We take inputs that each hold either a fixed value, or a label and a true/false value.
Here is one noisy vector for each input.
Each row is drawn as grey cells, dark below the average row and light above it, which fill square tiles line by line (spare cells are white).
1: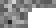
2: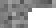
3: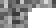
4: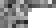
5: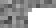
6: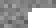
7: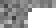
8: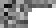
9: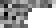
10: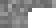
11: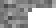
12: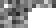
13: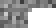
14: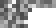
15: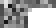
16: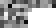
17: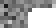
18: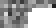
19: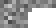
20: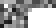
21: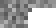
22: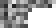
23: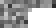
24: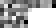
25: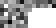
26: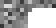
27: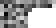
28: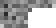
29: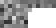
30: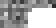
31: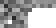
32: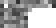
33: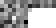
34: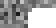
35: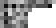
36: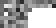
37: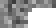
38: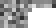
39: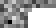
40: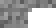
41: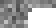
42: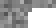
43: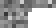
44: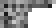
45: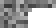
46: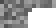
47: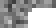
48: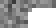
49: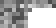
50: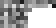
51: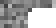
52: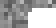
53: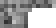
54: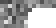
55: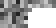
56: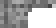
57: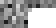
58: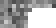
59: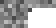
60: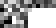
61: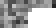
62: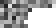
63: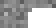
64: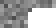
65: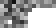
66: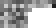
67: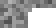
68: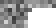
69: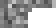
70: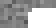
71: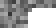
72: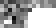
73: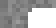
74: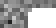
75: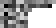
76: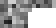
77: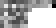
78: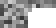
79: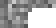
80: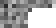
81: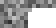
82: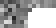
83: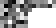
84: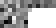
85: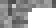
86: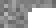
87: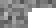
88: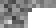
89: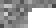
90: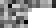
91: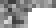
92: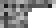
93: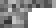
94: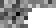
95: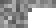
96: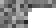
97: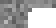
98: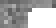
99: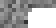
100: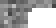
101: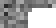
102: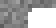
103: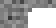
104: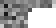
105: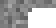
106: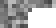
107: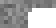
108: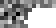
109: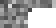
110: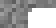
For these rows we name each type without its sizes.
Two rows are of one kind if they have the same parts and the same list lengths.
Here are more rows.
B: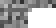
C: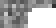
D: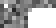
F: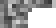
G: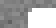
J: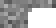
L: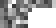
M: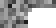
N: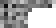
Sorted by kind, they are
B, C, F, G, J, L, M, N
D

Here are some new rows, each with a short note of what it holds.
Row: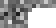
a fixed value
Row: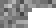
a label and a true/false value
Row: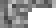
a label and a true/false value
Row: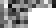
a fixed value
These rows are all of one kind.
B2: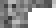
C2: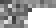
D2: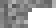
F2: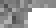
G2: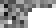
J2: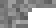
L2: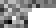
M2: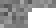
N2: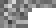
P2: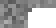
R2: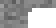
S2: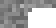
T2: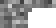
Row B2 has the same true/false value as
C2, D2, F2 and N2.
